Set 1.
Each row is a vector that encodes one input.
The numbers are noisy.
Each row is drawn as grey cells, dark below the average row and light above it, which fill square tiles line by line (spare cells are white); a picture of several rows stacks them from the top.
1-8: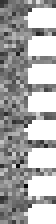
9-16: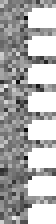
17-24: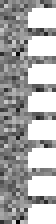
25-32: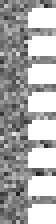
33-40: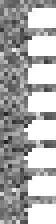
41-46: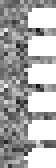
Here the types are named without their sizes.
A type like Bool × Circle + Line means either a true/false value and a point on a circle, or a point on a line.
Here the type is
Line × Line.
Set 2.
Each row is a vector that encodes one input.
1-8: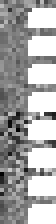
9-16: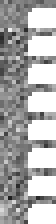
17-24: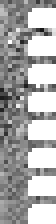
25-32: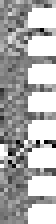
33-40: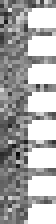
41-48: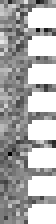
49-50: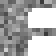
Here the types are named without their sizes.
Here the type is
Tree.
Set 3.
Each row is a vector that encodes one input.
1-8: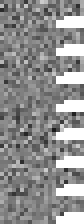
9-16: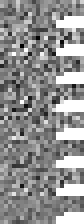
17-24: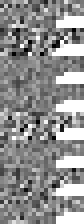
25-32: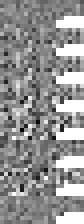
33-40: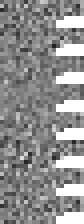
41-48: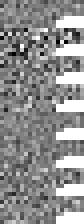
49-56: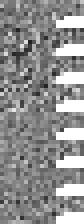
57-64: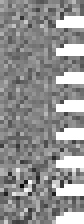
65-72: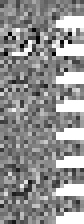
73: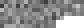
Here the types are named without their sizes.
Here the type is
Line.
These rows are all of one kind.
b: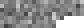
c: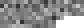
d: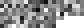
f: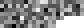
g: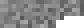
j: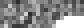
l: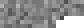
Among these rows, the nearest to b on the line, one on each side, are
f and l.
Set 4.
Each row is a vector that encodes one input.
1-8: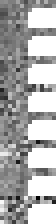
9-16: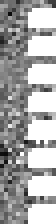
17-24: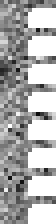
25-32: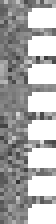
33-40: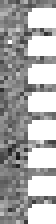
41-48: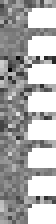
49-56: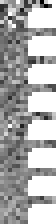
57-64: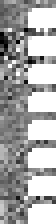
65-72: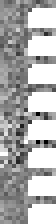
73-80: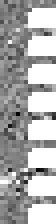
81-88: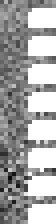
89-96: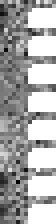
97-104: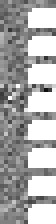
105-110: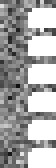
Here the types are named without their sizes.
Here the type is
Tree.
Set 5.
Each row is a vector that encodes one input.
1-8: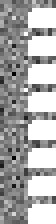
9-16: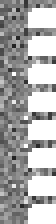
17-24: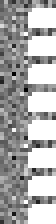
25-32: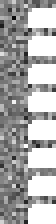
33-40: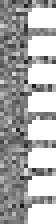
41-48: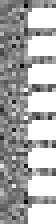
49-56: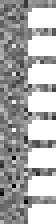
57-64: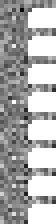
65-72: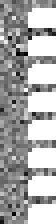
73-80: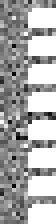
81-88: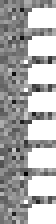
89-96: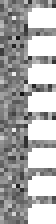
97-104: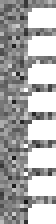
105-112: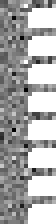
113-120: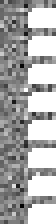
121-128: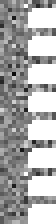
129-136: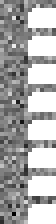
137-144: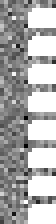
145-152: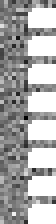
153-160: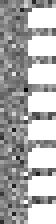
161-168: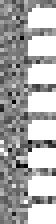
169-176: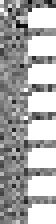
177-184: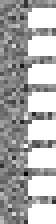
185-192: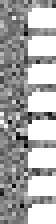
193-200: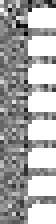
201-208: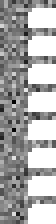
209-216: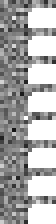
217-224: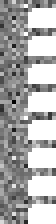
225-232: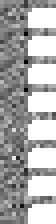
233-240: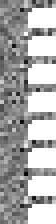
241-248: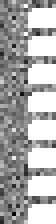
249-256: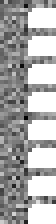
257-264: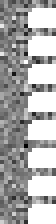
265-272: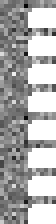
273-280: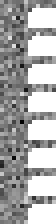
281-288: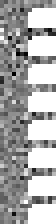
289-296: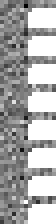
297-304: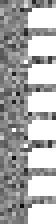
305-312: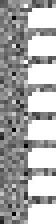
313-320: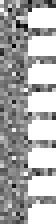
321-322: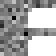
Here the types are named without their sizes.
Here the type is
Circle + Unit.
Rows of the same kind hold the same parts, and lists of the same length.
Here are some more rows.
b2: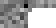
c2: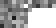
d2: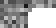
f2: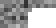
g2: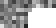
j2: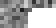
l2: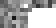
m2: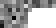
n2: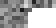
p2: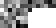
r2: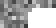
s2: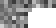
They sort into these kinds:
b2, c2, d2, f2, g2, j2, l2, m2, n2, r2, s2
p2

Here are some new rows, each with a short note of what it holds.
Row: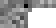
a point on a circle
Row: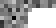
a point on a circle
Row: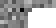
a point on a circle
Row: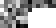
a fixed value
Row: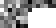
a fixed value
